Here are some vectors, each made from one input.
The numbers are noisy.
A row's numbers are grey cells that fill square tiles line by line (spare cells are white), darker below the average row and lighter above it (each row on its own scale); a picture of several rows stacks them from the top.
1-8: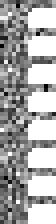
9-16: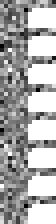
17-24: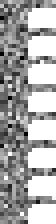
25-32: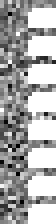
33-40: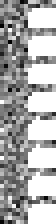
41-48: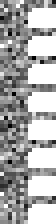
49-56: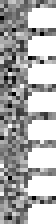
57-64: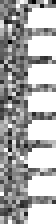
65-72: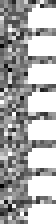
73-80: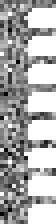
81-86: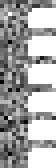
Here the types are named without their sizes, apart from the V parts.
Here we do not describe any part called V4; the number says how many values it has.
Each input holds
a label and a value of V4, together with either a fixed value, or three true/false values.
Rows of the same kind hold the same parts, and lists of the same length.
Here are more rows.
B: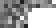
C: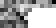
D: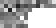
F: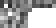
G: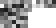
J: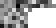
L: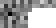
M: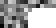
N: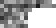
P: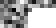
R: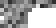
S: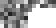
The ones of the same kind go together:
B, D, J, L, N
C, F, G, M, P, R, S

